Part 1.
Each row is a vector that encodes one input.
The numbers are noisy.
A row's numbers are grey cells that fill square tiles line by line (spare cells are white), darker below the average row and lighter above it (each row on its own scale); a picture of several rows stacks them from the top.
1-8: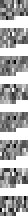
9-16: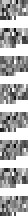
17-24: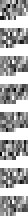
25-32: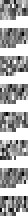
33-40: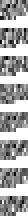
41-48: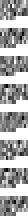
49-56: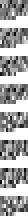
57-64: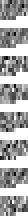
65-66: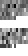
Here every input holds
either a point on a 6-point line, or a point on a 7-point line.
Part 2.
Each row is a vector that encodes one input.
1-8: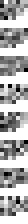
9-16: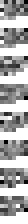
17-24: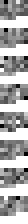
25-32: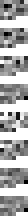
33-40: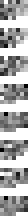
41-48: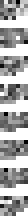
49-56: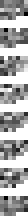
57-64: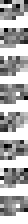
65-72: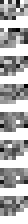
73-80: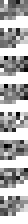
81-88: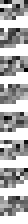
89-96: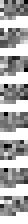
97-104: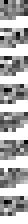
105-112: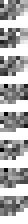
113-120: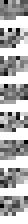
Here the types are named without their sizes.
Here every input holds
a list of points on a line.
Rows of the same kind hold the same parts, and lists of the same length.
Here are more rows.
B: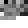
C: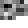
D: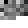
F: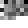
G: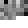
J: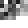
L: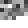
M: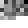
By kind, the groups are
B, D, F, G, L, M
C
J

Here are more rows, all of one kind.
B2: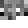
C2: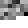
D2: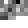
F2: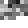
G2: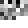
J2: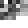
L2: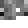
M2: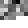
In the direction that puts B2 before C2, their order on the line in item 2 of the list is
J2, B2, F2, C2, M2, D2, L2, G2.
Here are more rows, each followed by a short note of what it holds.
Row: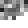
a list of one item
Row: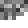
a list of one item
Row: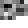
the empty list
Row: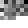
a list of one item
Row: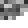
a list of one item
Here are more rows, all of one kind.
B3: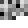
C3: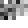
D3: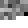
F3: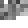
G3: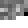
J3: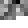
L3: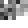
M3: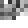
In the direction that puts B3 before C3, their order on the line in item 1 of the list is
B3, M3, C3, L3, F3, J3, D3, G3.
